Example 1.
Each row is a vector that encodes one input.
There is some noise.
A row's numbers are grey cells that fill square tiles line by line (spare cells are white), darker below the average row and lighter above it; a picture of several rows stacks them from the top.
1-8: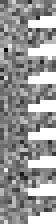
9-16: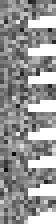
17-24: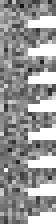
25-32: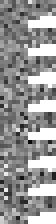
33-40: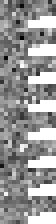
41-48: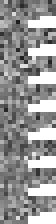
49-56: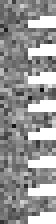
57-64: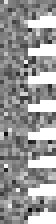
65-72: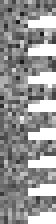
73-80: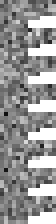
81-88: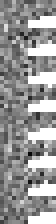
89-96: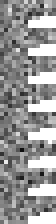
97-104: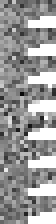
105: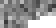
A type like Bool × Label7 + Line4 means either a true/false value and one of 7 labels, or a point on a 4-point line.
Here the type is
Bool × Bool × Bool × Bool + Line7.
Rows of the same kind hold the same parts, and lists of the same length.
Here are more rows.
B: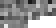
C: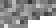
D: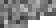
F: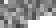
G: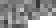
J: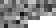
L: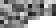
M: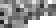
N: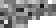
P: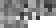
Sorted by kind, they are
B, C, D, F, G, J, P
L, M, N

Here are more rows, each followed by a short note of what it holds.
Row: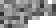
a point on a 7-point line
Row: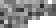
a point on a 7-point line
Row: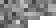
four true/false values
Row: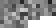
four true/false values
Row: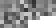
four true/false values
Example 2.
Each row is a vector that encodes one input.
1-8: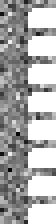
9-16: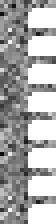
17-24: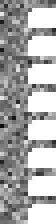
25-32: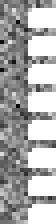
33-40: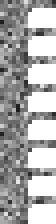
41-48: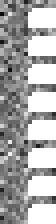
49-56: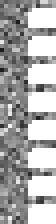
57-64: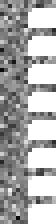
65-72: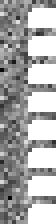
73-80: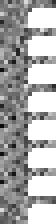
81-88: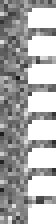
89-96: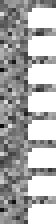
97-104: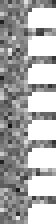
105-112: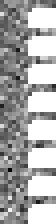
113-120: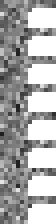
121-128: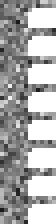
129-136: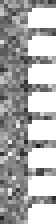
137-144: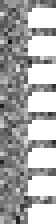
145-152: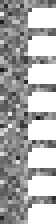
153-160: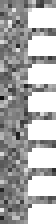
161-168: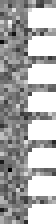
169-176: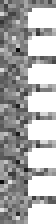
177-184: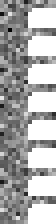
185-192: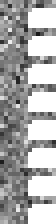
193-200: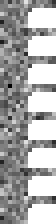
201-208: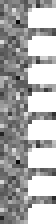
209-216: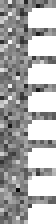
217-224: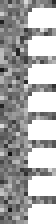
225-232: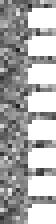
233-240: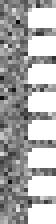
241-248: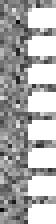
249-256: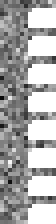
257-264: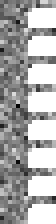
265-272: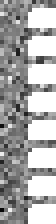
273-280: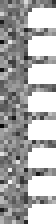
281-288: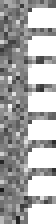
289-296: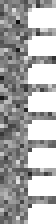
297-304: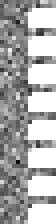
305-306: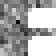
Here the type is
Circle11 + Label9.
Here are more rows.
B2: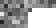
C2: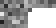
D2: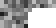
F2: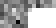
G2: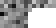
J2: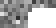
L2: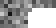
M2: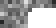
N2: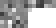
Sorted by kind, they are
B2, C2, J2, L2, M2
D2, F2, G2, N2

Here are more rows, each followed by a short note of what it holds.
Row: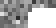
one of 9 labels
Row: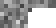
one of 9 labels
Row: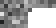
one of 9 labels
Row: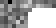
one of 9 labels
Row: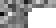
a point on an 11-point circle
